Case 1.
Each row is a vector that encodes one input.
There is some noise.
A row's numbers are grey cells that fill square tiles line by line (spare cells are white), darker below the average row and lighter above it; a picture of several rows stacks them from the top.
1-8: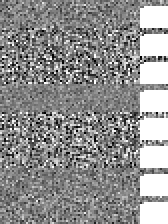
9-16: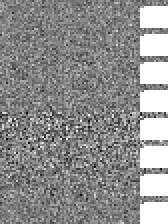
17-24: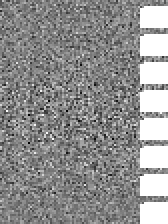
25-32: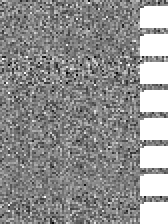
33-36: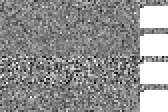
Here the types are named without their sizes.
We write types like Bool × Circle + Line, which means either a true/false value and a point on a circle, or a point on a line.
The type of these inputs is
Label + Line.
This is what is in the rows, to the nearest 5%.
About 40% of them hold a label. The rest hold a point on a line.
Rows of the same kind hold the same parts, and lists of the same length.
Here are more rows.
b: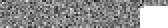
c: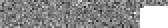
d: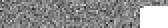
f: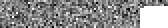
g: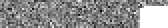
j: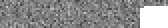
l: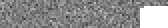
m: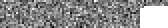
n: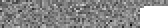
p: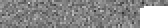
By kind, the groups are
b, f, j, l, m, p
c, d, g, n

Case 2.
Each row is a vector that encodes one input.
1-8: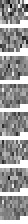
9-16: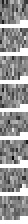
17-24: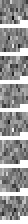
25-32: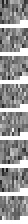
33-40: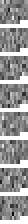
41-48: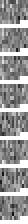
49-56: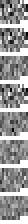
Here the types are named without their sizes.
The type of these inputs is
List(Line).
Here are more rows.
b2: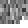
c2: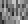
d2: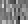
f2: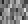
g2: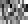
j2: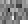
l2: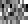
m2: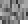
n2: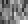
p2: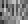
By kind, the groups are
b2, d2, j2, m2
c2, f2, n2, p2
g2, l2

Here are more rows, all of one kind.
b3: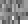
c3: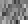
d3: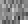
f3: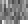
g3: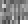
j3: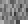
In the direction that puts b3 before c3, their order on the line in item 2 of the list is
b3, g3, d3, j3, c3, f3.
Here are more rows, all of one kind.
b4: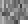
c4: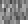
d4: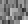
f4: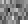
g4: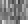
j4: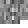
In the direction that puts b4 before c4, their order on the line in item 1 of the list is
b4, g4, c4, j4, f4, d4.
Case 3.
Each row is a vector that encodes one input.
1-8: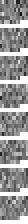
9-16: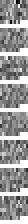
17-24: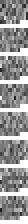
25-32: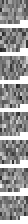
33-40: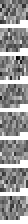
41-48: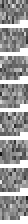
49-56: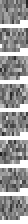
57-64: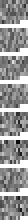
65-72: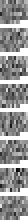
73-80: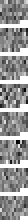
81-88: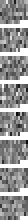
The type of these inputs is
Line7 + Line11.
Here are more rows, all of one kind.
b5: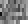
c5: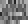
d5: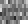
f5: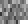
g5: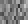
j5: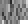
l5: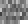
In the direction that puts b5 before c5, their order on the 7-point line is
b5, c5, d5, l5, f5, g5, j5.
